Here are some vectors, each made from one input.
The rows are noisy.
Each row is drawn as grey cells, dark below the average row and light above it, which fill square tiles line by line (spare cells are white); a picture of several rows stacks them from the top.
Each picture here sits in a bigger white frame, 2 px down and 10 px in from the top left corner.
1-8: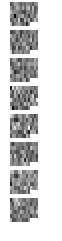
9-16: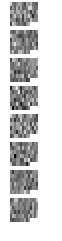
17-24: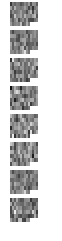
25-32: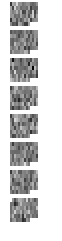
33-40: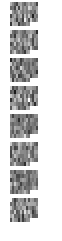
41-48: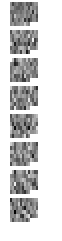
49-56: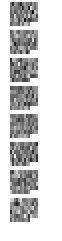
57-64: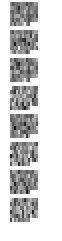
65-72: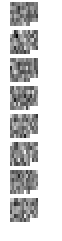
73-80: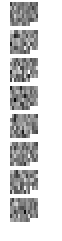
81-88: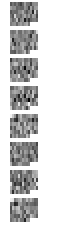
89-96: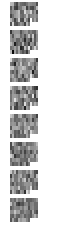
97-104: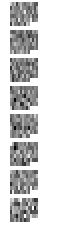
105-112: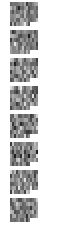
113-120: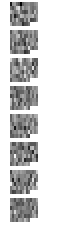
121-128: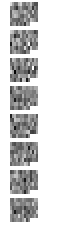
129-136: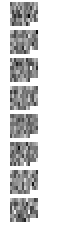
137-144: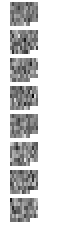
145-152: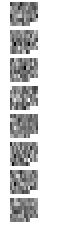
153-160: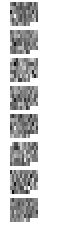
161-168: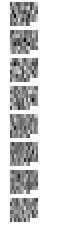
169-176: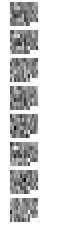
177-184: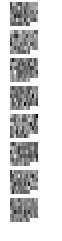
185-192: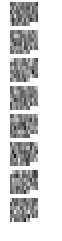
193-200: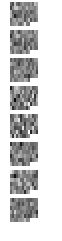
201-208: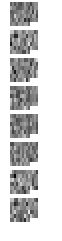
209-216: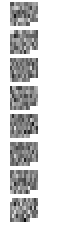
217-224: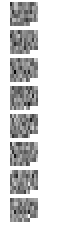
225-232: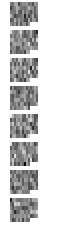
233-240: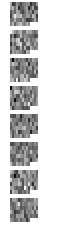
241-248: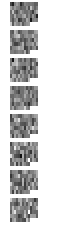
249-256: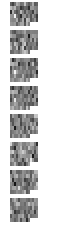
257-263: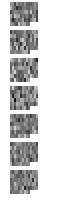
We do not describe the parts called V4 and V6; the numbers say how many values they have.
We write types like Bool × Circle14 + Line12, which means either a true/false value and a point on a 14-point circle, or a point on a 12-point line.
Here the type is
Line9 × Line9 + (Tree9 + Unit) × V4 × V6.
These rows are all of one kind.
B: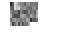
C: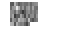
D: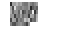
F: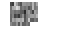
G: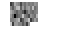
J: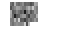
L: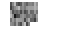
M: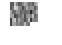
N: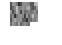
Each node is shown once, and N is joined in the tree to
M.
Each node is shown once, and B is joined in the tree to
D and F.
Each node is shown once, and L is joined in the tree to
C.
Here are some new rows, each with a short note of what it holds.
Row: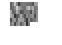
a node of a 9-node tree, a value of V4 and a value of V6
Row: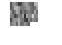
a node of a 9-node tree, a value of V4 and a value of V6
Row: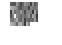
a value of V4 and a value of V6
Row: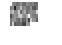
a point on each of two 9-point lines
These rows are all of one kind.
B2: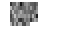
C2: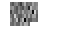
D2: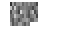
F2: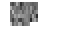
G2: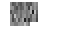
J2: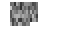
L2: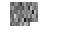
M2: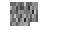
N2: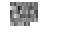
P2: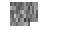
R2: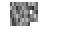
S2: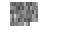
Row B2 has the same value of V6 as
D2, N2 and P2.
